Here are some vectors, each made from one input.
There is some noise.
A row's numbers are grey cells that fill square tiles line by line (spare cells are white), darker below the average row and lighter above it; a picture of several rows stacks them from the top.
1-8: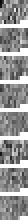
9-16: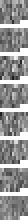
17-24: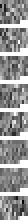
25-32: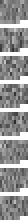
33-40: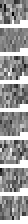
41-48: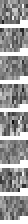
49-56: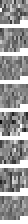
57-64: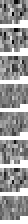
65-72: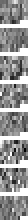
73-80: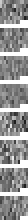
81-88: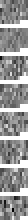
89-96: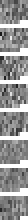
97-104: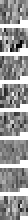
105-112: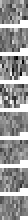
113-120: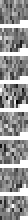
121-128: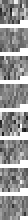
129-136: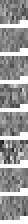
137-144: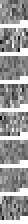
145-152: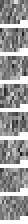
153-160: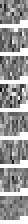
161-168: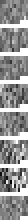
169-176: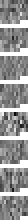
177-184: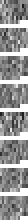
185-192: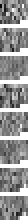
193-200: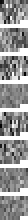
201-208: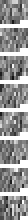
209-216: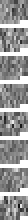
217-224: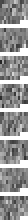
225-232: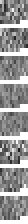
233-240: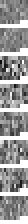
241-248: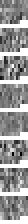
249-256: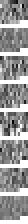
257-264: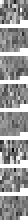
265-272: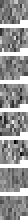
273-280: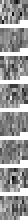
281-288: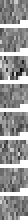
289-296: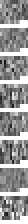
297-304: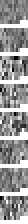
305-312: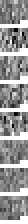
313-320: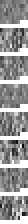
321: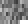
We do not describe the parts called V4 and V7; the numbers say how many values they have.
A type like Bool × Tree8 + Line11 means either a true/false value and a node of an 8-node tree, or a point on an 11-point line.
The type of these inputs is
Bool × (Circle16 + Unit) × V4 + V7.
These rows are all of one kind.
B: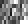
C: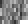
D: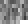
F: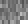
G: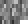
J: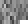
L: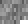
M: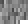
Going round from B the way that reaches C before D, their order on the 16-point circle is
B, M, F, L, G, J, C, D.
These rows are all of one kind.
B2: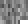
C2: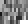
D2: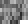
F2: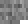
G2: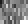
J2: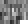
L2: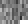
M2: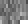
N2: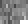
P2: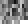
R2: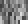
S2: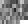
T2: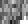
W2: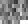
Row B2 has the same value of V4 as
C2, T2 and W2.
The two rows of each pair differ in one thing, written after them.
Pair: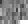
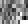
the value of V4
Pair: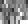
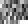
the true/false value
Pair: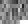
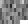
the true/false value
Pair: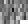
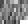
the value of V4
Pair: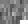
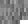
the true/false value
